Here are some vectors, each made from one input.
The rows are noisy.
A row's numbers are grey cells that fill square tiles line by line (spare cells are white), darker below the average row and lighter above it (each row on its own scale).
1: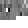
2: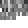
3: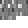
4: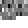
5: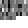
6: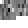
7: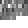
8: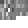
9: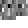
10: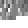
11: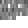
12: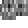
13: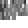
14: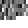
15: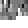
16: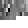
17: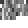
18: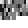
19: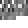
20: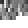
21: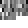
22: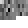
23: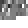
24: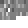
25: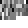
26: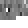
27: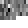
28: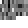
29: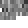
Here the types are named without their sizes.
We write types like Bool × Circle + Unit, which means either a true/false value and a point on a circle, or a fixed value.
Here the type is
Bool × Bool × Bool.
